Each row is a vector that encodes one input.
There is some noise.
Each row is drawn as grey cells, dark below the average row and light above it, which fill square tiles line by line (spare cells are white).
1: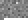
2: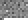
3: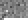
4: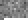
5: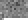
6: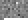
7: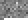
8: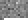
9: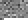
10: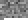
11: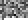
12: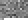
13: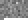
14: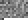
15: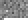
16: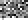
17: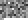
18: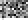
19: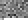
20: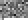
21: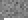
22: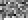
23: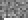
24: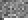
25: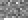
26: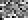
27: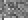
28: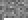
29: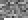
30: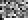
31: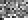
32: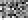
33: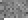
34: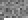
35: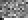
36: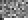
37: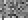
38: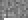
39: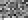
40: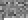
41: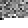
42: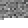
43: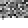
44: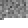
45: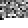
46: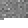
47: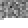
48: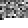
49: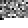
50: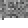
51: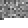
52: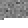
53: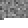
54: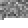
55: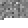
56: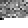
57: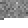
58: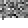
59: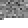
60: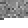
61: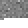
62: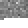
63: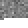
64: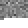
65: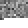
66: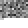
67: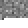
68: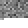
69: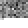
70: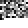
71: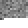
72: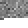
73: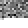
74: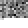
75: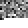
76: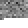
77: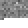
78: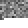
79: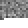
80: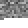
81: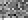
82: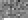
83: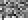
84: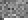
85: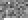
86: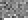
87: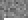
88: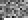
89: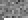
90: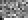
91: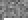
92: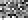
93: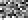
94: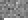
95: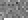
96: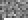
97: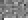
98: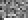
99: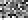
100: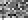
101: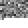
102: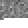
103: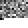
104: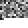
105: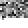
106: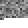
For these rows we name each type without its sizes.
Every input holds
a label, together with either a point on a circle, or a point on a line.
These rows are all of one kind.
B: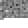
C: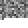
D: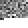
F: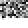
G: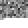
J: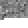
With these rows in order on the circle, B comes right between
F and G.
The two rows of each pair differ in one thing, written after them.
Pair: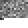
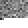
the label
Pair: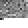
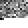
the label
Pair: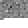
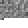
the label
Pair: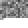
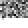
the label
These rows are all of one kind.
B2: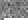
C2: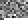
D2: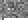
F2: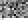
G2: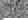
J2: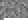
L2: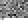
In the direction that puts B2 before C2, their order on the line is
F2, B2, D2, C2, L2, J2, G2.
